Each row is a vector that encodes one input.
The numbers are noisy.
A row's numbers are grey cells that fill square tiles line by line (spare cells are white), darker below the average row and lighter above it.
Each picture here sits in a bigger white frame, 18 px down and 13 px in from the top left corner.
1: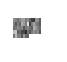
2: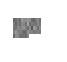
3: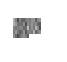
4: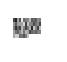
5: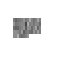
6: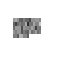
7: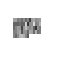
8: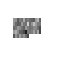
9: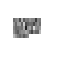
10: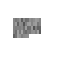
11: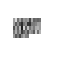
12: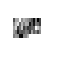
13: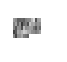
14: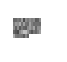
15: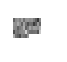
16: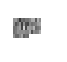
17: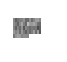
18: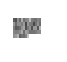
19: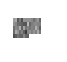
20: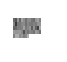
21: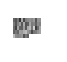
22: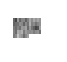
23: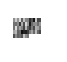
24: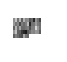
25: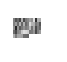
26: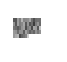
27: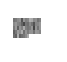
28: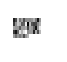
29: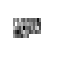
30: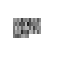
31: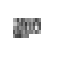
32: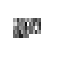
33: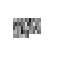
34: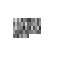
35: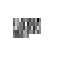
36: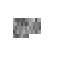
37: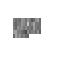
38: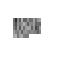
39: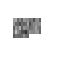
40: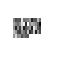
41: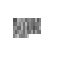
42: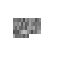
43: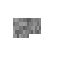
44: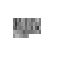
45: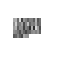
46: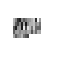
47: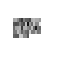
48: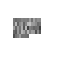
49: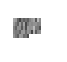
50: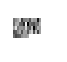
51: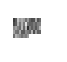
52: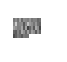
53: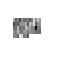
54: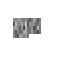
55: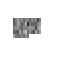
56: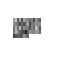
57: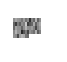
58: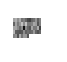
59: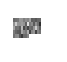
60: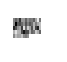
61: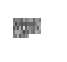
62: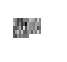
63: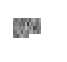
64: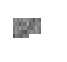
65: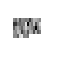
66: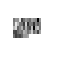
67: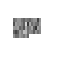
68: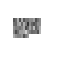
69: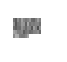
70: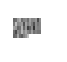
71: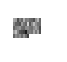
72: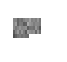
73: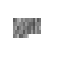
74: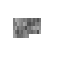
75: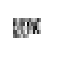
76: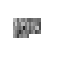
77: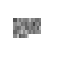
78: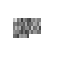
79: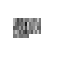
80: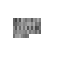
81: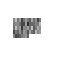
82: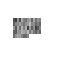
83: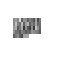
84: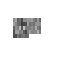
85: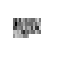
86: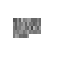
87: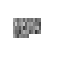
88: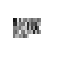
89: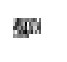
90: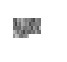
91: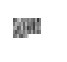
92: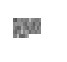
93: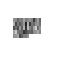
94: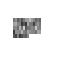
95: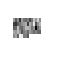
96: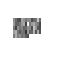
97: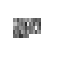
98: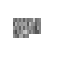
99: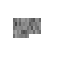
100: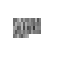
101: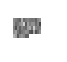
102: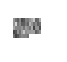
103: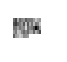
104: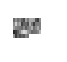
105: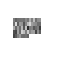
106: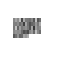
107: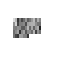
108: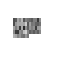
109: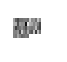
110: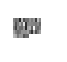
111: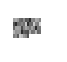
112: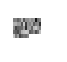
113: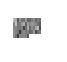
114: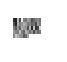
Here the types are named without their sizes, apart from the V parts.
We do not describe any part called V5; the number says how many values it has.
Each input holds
either a label, or a true/false value and two values of V5.
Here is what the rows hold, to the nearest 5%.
About 45% of them hold a label. The rest hold a true/false value and two values of V5.
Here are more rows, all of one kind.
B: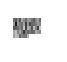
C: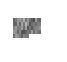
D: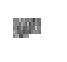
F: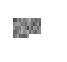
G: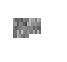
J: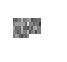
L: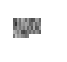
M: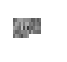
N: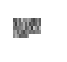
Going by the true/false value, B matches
D and G.
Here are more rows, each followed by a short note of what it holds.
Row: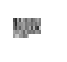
a true/false value and two values of V5
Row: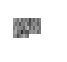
a label
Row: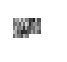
a true/false value and two values of V5
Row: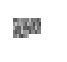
a true/false value and two values of V5
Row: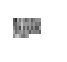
a true/false value and two values of V5
